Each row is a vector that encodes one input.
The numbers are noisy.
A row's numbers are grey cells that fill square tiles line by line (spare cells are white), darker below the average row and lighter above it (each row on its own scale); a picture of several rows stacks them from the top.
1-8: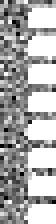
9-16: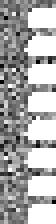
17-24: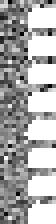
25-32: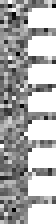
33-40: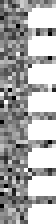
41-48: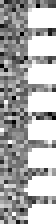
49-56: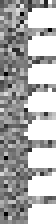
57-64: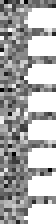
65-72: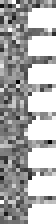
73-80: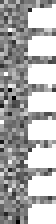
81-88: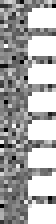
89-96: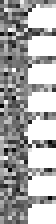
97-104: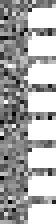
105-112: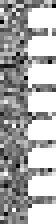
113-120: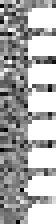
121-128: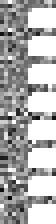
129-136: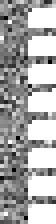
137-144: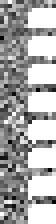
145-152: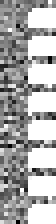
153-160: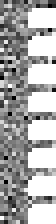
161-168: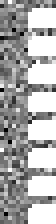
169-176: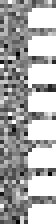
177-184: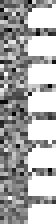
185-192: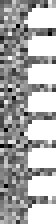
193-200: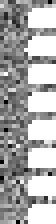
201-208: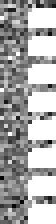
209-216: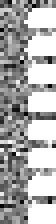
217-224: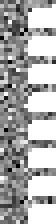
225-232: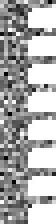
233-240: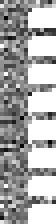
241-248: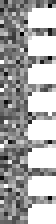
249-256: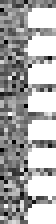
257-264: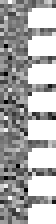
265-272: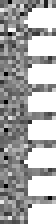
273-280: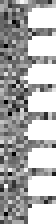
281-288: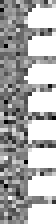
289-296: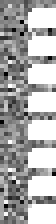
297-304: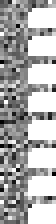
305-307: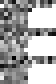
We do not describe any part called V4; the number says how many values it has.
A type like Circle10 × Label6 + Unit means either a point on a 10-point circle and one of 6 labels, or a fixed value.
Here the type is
(Bool × Bool × Bool + Unit) × Line5 × V4.
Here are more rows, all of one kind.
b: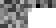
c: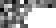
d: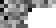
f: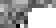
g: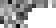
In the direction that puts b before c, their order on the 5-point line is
b, c, d, g, f.
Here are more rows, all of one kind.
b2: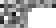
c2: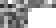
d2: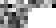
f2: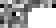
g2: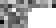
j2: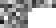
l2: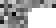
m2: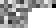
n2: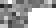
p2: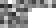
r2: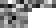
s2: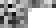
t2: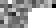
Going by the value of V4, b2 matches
f2, l2 and s2.
